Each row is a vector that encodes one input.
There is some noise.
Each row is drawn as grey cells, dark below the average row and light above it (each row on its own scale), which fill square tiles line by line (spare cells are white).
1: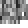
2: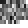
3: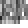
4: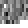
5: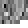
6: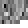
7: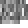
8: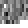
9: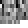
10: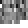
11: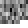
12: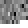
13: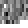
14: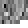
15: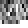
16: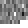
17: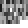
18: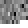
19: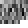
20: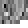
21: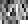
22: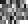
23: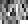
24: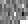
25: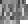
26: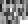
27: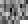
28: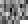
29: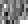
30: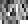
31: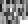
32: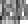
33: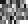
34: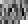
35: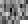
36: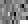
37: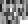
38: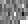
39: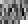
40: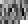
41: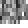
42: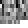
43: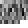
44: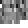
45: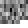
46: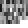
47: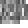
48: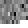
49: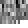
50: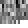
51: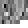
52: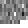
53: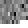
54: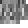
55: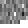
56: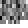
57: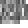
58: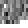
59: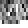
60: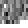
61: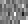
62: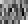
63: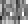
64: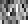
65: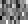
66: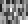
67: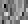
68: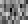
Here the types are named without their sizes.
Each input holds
either a node of a tree, or three true/false values.
